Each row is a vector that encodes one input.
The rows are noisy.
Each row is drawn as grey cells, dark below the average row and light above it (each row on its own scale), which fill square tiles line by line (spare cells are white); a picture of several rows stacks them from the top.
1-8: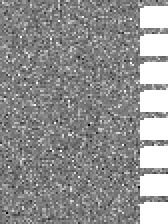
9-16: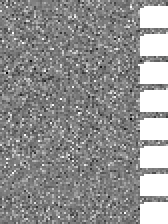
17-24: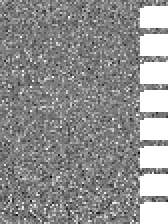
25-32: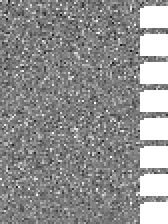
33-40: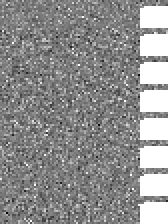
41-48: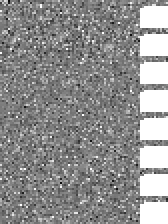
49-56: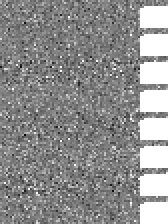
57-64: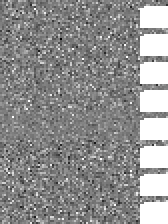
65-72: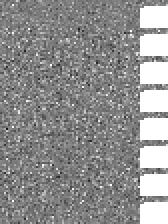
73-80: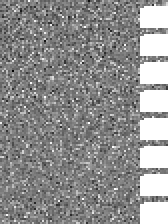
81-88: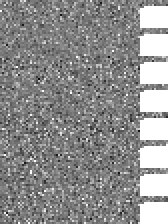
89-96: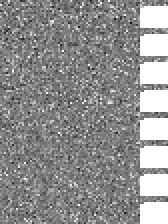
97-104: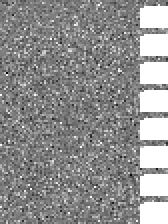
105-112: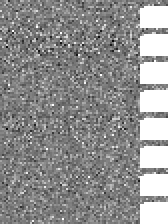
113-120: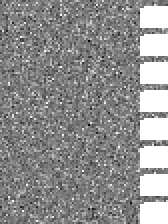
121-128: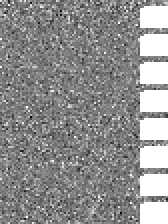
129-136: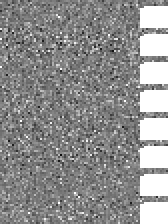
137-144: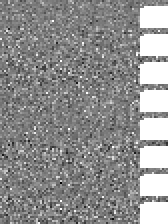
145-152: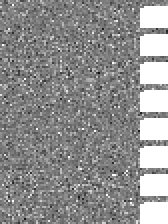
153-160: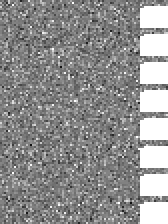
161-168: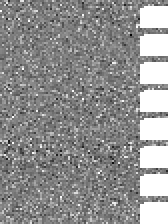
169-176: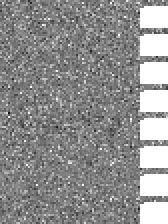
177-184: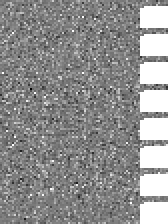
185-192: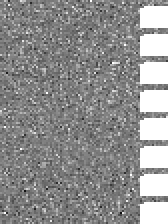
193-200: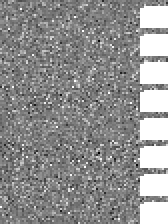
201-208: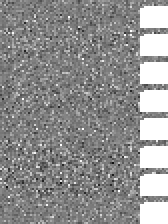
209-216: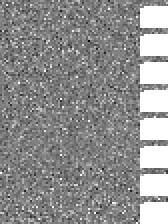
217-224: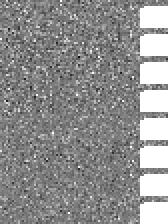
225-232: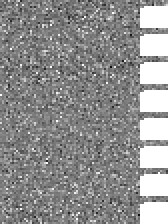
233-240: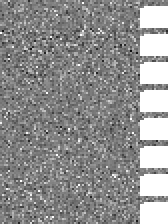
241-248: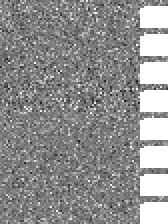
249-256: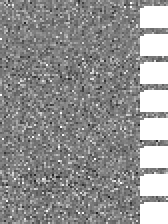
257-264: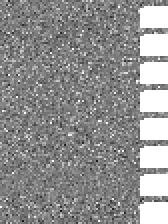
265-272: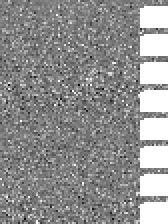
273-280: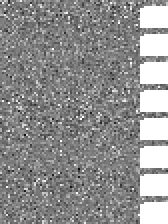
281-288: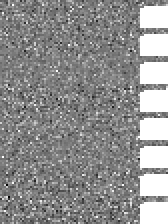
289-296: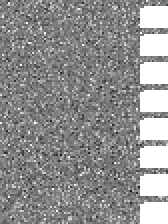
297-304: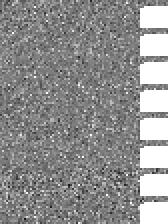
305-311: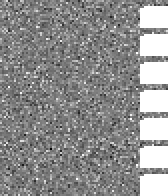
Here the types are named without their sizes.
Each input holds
a list of points on a line.
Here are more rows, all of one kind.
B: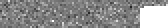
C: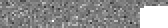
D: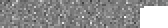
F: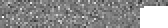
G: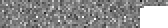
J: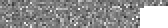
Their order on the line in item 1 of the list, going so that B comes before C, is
J, F, G, D, B, C.
